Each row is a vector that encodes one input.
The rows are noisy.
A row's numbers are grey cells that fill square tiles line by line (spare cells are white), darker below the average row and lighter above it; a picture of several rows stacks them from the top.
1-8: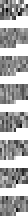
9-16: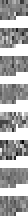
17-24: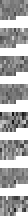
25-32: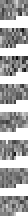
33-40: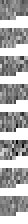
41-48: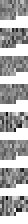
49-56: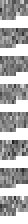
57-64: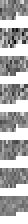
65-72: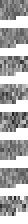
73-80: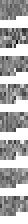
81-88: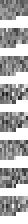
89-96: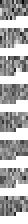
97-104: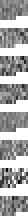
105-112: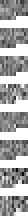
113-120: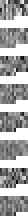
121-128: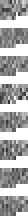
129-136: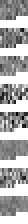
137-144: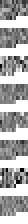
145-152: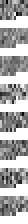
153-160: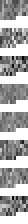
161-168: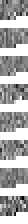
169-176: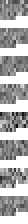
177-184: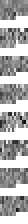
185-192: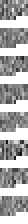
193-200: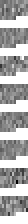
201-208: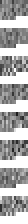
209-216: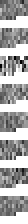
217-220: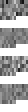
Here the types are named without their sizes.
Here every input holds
either a point on a circle, or a point on a line.
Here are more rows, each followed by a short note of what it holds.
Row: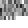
a point on a circle
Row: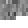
a point on a line
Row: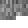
a point on a line
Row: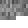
a point on a line
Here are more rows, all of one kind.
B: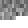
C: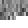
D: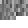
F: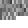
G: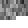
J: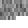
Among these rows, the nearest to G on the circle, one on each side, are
B and J.
